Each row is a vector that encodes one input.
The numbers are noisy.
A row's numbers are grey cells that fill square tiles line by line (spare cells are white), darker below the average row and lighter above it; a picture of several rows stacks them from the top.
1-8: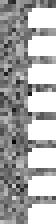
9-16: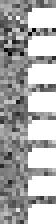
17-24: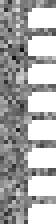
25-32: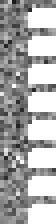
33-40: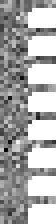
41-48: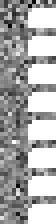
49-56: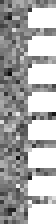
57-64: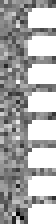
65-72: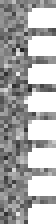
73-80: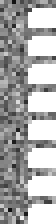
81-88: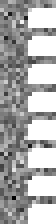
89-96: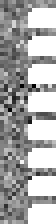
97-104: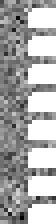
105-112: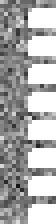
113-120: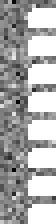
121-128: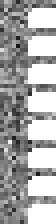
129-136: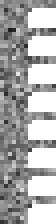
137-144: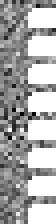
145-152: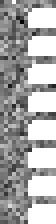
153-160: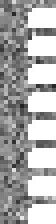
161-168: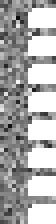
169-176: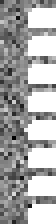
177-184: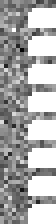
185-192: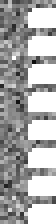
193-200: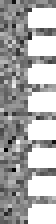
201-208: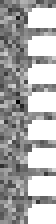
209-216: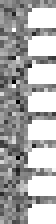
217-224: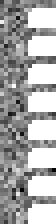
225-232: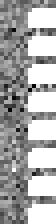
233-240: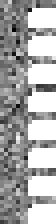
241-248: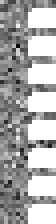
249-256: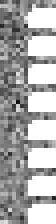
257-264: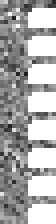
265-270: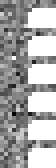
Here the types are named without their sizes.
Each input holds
a list of points on a line.
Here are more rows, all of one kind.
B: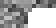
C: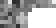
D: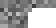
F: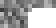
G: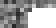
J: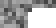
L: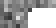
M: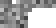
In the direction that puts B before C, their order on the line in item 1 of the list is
B, D, F, J, M, L, C, G.
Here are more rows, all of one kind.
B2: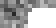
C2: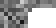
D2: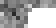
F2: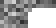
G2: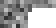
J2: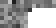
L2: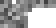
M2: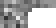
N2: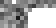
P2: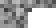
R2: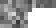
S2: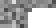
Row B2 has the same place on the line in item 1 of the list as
P2 and S2.
